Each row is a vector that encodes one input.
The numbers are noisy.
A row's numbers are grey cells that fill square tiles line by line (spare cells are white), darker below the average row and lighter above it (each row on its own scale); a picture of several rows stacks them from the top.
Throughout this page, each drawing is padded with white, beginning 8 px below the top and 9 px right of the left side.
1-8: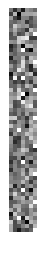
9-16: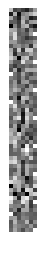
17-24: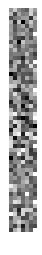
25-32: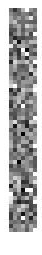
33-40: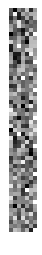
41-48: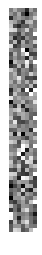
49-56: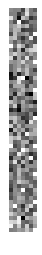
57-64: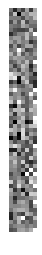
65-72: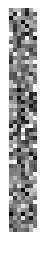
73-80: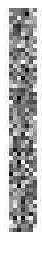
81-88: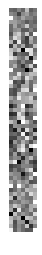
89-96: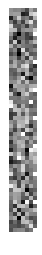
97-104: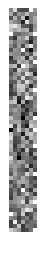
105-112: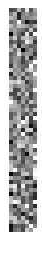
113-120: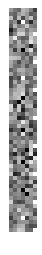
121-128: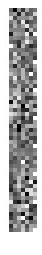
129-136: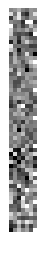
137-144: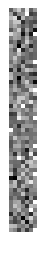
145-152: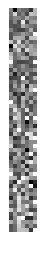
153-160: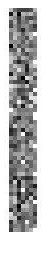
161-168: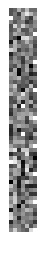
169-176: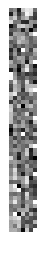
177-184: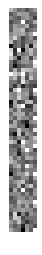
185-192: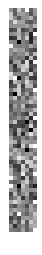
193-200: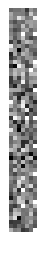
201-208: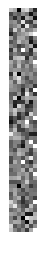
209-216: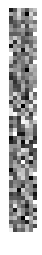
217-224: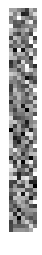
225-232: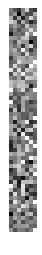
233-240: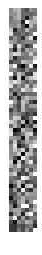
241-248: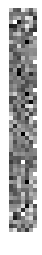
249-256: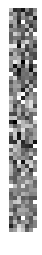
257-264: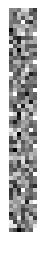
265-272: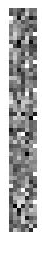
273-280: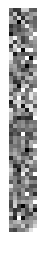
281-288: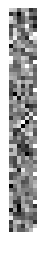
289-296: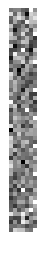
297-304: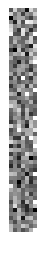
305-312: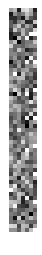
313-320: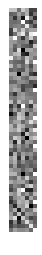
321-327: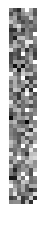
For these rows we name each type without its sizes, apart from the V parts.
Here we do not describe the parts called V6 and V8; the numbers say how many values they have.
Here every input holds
either a value of V6 and a value of V8, or a list of points on a line.
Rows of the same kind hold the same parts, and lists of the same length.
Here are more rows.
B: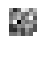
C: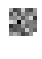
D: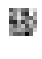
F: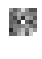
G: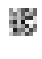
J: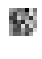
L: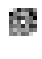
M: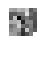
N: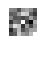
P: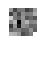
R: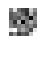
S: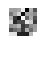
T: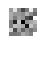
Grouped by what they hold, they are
B, C, M, P
D, G, J, R, T
F, L, N
S

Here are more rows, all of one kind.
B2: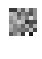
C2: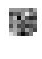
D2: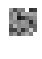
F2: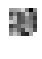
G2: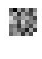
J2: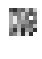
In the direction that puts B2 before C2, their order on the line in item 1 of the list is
J2, B2, G2, C2, D2, F2.
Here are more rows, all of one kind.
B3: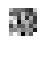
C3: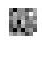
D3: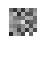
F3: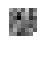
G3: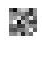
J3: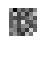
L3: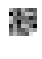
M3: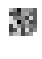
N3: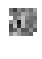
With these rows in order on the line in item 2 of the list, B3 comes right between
L3 and M3.
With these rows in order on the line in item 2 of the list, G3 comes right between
L3 and N3.
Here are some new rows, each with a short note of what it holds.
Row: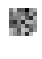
a value of V6 and a value of V8
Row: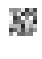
the empty list
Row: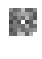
a list of one item
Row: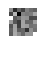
a list of two items
